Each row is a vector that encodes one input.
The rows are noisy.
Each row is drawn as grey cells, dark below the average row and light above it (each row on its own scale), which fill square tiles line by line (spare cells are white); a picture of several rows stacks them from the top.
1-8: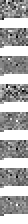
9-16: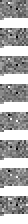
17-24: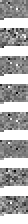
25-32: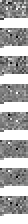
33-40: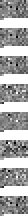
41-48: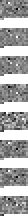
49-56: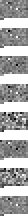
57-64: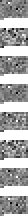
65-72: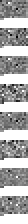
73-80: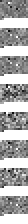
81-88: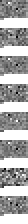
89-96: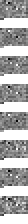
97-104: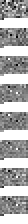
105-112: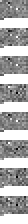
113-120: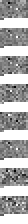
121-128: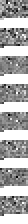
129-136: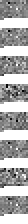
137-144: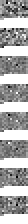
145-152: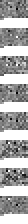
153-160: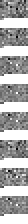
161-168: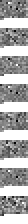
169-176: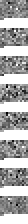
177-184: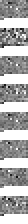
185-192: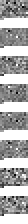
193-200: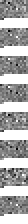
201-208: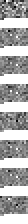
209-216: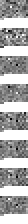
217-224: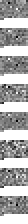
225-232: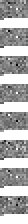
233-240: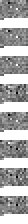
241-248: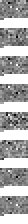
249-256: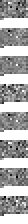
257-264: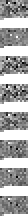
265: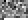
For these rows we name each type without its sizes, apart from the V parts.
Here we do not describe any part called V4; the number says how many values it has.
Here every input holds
a label, a point on a line and four true/false values, together with a list of values of V4.
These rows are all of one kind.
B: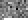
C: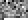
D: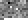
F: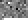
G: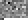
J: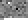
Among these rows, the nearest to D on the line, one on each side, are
G and J.
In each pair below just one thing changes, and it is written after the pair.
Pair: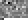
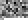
the place on the line
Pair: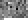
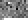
the value of V4 in item 1 of the list
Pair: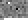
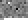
the label
